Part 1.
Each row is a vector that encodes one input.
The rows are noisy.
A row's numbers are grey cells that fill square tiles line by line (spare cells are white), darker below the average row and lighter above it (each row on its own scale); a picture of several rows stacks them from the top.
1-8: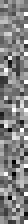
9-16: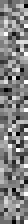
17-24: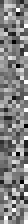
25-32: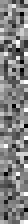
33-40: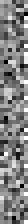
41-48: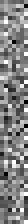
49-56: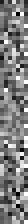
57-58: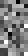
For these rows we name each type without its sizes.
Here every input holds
a point on a line, together with either a fixed value, or four true/false values.
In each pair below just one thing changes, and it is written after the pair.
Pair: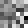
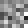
the place on the line
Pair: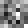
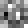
the place on the line
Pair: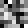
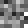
one of the four true/false values
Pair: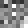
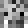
one of the four true/false values
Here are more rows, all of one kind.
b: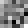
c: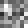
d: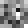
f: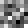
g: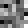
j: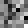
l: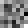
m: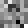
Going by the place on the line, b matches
f and l.
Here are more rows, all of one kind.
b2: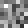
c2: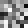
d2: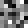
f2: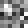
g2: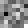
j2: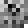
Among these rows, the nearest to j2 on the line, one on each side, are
b2 and d2.
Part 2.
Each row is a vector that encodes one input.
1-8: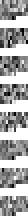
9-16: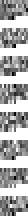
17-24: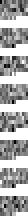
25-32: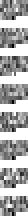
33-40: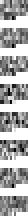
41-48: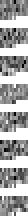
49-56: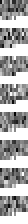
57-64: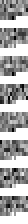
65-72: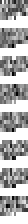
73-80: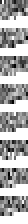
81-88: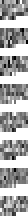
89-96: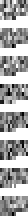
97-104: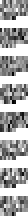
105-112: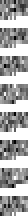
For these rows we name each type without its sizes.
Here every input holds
a list of points on a line.
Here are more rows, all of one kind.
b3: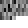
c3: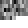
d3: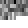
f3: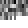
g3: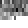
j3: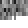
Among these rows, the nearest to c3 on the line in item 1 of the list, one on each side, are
b3 and j3.
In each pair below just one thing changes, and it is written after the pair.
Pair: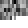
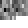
the place on the line in item 2 of the list
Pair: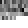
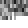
the place on the line in item 2 of the list
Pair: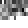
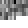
the place on the line in item 2 of the list
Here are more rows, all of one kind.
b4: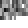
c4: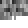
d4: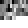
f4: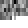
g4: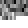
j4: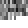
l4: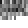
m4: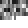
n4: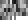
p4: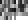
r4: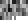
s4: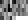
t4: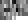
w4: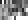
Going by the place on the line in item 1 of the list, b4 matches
f4, m4 and n4.
